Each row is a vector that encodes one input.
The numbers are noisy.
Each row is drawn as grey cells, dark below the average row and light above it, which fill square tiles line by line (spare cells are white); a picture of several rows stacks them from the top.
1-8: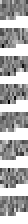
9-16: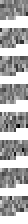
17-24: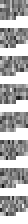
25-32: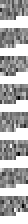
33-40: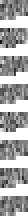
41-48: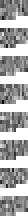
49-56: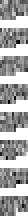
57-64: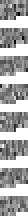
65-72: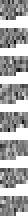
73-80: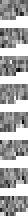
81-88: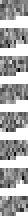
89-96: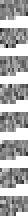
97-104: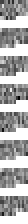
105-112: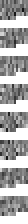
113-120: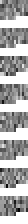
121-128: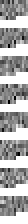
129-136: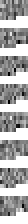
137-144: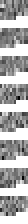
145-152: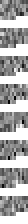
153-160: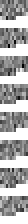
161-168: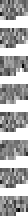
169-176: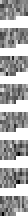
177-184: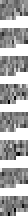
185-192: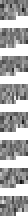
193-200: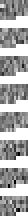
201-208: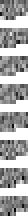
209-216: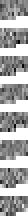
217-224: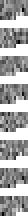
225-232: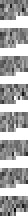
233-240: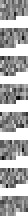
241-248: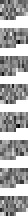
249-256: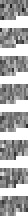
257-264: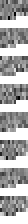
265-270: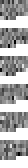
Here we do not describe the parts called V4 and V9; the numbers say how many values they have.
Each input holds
a node of a 10-node tree, a true/false value and a value of V9, together with either a point on a 7-point line, or a value of V4.
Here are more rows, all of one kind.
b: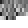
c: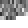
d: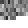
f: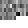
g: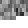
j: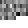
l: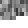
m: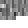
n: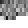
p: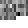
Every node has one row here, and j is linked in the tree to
m.
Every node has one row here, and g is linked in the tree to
d.
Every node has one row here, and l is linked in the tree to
d and f.
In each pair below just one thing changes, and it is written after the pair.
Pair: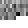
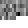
the value of V9
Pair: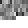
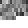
the node of the tree
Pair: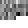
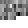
the value of V9
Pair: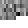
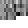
the node of the tree
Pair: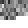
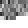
the value of V9
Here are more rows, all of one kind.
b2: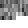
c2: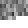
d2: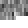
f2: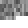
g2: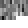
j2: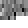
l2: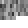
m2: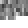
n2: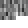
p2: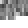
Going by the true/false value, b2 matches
c2, d2, m2 and p2.
